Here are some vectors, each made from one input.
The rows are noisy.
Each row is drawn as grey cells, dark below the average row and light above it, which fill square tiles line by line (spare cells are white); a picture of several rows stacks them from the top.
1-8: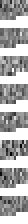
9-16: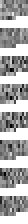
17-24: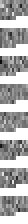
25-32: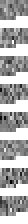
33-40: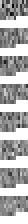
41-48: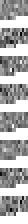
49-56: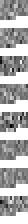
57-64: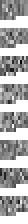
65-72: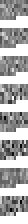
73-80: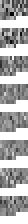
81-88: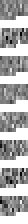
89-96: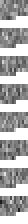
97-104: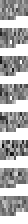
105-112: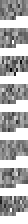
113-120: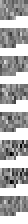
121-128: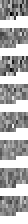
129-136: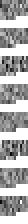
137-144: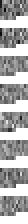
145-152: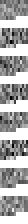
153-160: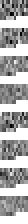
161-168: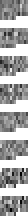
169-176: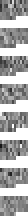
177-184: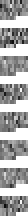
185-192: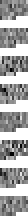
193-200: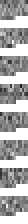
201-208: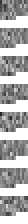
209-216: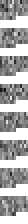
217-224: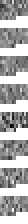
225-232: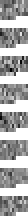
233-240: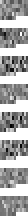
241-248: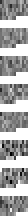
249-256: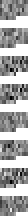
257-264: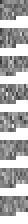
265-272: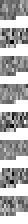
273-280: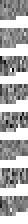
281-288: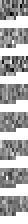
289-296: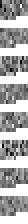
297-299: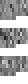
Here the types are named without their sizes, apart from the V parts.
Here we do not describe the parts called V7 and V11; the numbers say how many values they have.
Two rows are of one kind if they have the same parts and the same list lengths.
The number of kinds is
4.
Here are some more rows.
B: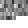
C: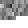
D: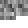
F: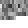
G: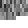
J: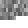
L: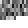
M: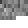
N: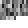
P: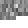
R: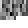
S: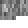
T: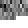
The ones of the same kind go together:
B, C, F, J, P
D, M, S
G, T
L, N, R

